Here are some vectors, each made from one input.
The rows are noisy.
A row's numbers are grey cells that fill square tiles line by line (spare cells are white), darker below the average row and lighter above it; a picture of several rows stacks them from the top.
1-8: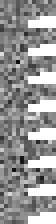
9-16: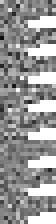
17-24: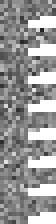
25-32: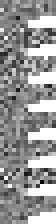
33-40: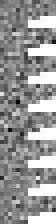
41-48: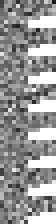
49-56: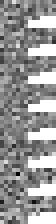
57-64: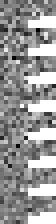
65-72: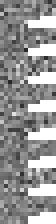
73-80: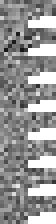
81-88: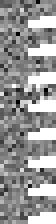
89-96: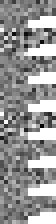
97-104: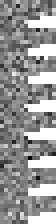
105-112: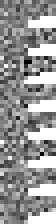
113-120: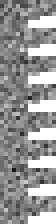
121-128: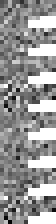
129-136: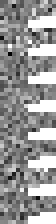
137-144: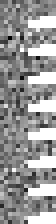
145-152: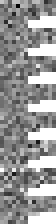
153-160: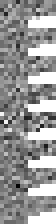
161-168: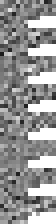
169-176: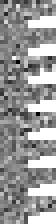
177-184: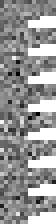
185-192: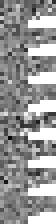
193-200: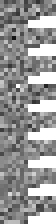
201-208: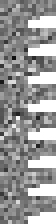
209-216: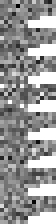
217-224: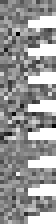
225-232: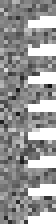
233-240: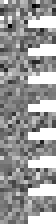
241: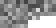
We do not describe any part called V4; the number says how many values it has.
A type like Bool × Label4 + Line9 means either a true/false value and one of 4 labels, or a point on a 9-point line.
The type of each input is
List3(Bool × V4).
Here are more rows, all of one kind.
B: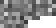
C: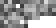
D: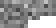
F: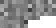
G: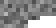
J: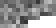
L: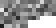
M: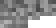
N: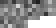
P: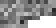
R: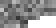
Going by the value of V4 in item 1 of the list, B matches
G, M and N.
